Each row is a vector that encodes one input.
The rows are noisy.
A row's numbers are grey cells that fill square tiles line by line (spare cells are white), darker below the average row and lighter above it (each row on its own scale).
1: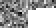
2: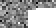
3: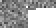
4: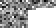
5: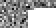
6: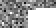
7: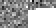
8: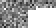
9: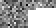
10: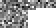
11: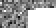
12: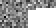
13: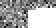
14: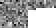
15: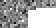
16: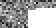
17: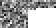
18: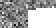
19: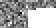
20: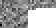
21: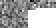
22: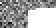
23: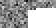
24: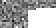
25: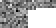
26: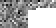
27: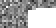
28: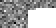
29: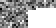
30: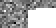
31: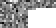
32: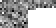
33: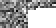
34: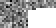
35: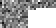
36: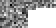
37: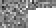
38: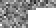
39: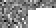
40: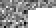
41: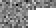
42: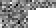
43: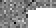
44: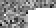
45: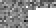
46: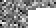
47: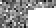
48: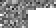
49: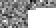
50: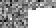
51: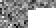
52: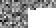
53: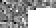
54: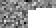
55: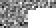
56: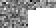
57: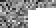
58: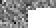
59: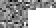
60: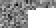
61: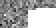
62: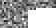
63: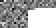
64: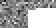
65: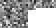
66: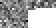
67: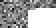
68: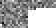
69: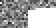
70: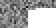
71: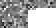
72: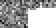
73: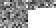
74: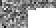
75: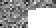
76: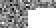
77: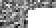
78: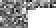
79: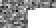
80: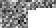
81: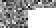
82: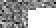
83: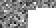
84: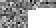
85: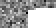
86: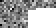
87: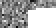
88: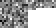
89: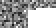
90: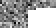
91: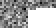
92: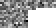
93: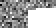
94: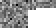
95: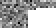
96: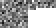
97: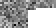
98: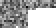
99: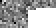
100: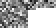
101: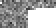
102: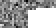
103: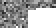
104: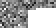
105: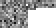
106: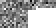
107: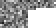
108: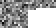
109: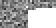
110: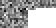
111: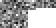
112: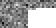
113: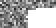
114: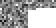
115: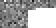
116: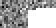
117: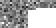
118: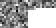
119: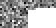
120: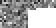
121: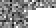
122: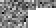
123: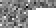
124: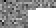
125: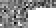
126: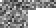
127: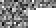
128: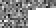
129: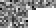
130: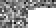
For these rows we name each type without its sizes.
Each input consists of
a label, together with a list of points on a line.
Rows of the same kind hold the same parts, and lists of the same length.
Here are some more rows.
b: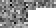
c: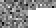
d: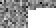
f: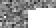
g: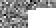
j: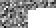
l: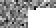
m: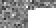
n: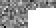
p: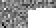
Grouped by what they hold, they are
b, d, l
c
f, g, j, m, n, p

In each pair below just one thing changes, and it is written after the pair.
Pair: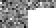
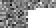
the place on the line in item 2 of the list
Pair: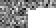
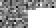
the place on the line in item 1 of the list
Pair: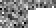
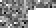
the place on the line in item 1 of the list
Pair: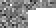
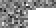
the label
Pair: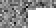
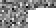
the place on the line in item 1 of the list
